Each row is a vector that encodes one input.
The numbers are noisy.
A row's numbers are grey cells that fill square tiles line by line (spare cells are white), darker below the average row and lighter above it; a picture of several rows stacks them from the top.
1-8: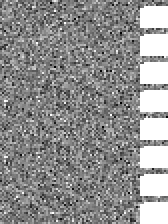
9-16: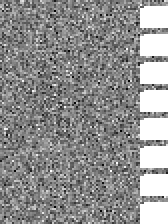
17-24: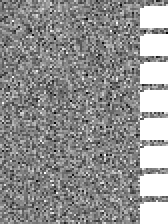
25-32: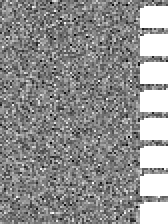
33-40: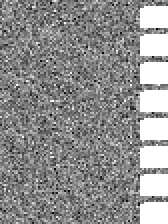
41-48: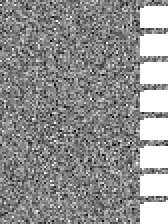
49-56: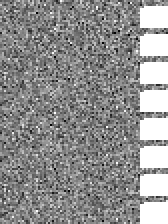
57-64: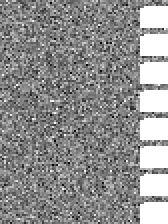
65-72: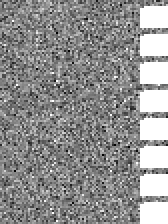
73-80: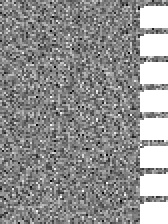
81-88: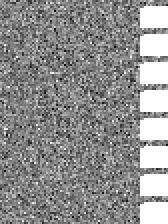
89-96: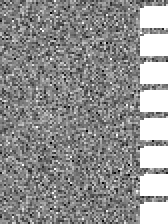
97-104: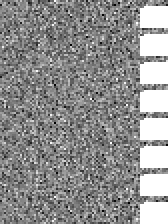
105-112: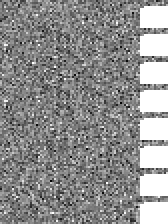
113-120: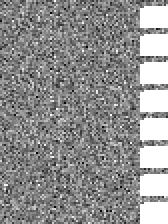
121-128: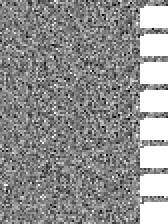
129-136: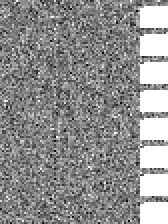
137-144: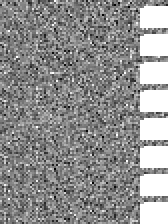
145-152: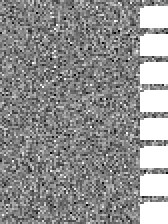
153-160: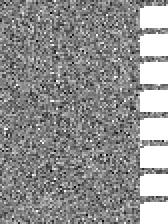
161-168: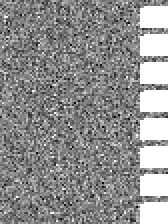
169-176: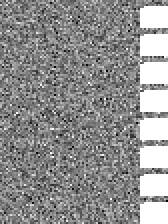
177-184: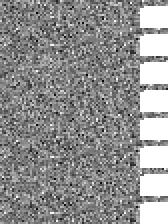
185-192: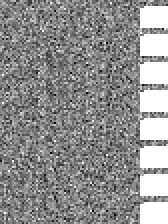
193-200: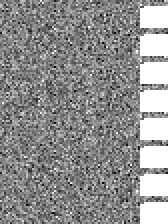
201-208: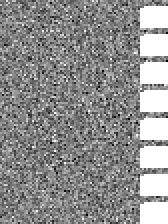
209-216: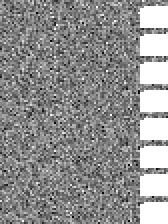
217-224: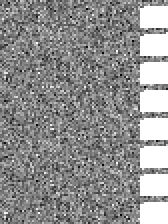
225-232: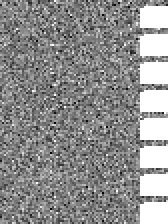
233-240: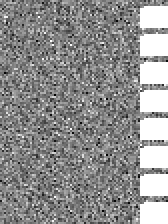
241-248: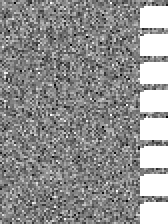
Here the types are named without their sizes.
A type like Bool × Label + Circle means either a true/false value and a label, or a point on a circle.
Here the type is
(Circle + Unit) × Label.
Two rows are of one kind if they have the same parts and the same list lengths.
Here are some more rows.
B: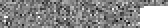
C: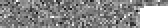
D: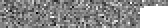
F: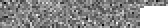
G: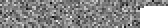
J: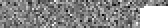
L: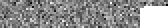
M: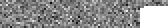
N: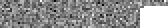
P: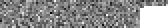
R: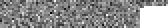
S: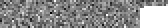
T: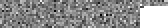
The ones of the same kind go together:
B, C, J, P, R, S
D, F, G, L, M, N, T

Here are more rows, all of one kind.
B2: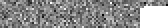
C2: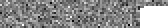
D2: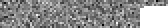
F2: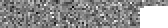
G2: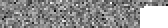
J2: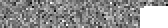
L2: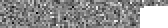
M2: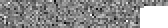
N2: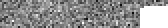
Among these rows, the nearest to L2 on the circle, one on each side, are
G2 and N2.
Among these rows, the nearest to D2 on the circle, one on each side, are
C2 and F2.
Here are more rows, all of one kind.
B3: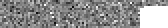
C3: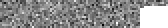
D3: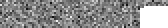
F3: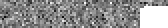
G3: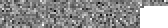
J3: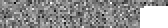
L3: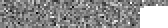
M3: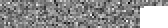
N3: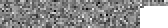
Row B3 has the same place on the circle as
C3 and N3.
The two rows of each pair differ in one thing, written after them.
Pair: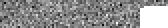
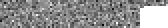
the place on the circle
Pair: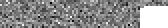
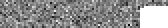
the place on the circle
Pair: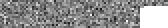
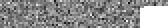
the place on the circle
